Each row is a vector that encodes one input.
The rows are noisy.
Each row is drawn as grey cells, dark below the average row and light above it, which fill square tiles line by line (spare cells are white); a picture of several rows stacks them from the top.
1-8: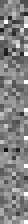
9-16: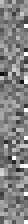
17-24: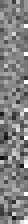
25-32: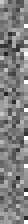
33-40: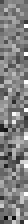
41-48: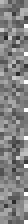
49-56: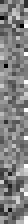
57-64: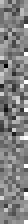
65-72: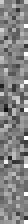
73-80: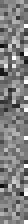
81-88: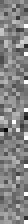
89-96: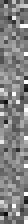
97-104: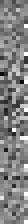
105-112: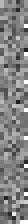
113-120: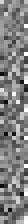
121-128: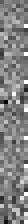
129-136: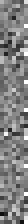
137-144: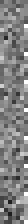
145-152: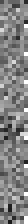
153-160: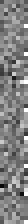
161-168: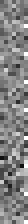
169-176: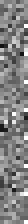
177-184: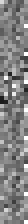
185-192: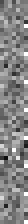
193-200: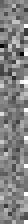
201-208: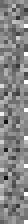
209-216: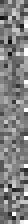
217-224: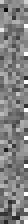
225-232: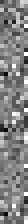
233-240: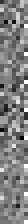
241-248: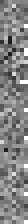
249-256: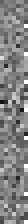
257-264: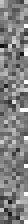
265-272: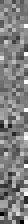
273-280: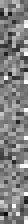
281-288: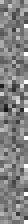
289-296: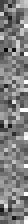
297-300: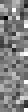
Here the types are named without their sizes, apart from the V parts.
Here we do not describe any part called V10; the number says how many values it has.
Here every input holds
either a node of a tree, or a list of items, each a point on a line and a value of V10.
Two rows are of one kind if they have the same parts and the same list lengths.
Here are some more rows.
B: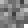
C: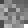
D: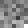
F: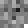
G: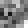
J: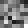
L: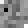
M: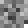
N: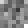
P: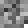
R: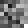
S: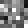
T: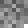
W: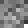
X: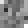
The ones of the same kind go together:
B, F, L, M, N, P, X
C, D, T, W
G, R, S
J

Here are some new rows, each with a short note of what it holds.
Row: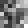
a node of a tree
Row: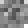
a list of two items
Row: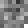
a list of two items
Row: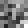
a node of a tree
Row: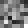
the empty list
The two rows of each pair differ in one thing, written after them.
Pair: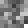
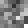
the place on the line in item 2 of the list
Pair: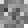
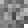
the value of V10 in item 2 of the list
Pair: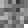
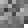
the place on the line in item 1 of the list
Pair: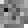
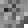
the value of V10 in item 2 of the list
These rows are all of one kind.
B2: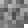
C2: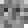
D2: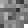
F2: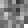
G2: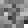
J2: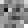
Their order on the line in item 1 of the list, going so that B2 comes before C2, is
F2, D2, J2, B2, C2, G2.
